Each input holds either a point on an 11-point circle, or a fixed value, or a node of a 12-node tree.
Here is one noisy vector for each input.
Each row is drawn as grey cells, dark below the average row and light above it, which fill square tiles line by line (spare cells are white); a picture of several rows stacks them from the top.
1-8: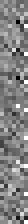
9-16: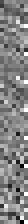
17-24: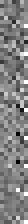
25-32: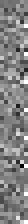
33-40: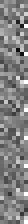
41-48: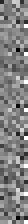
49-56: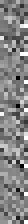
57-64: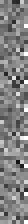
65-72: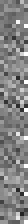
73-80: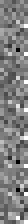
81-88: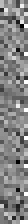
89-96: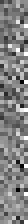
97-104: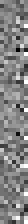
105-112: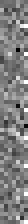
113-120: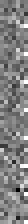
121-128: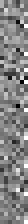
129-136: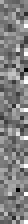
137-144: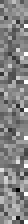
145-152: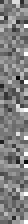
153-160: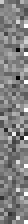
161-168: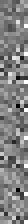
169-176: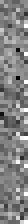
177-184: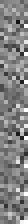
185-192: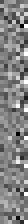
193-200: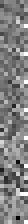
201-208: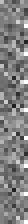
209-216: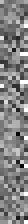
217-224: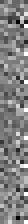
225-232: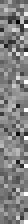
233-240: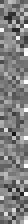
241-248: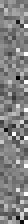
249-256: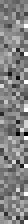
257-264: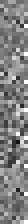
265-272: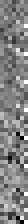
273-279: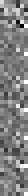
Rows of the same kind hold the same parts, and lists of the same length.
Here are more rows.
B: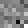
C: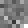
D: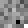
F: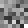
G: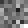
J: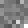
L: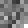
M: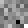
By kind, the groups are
B, D, M
C, G, J, L
F

